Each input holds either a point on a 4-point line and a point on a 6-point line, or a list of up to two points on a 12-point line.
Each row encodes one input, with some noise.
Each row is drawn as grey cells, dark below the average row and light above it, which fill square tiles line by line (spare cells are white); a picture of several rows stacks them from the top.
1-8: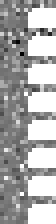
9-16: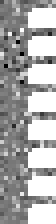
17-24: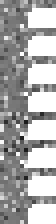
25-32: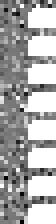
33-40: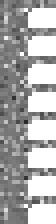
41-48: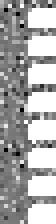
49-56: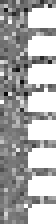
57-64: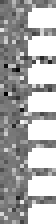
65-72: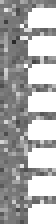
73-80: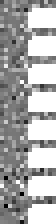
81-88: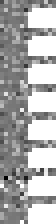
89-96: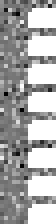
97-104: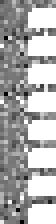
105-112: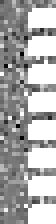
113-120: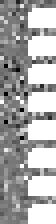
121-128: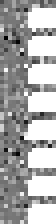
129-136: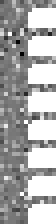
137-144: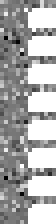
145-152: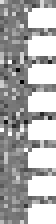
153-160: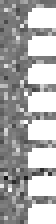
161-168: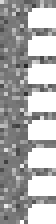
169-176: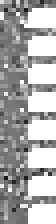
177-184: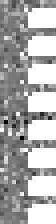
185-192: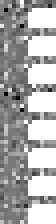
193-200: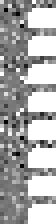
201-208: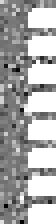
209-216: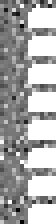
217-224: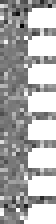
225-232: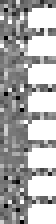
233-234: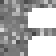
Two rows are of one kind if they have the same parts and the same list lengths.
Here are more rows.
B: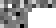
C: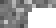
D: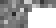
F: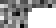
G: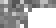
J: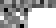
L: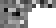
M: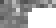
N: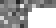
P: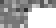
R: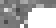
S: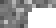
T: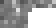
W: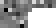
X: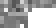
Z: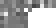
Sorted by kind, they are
B, F, J, L, W
C, D, M, P, S, T
G, R, X, Z
N

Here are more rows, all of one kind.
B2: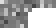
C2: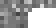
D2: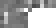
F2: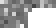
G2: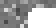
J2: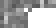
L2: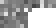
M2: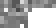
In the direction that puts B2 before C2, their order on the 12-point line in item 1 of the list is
G2, M2, F2, B2, L2, J2, D2, C2.
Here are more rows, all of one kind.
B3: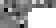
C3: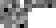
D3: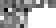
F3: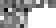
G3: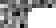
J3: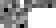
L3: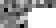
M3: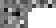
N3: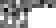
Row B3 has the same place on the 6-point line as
C3, J3 and L3.
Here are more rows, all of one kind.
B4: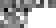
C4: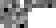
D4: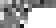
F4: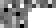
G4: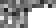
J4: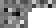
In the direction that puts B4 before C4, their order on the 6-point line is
D4, B4, G4, J4, F4, C4.
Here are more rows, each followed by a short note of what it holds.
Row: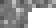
a list of one item
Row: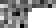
a point on a 4-point line and a point on a 6-point line
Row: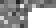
the empty list
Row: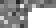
the empty list
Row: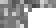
a list of two items
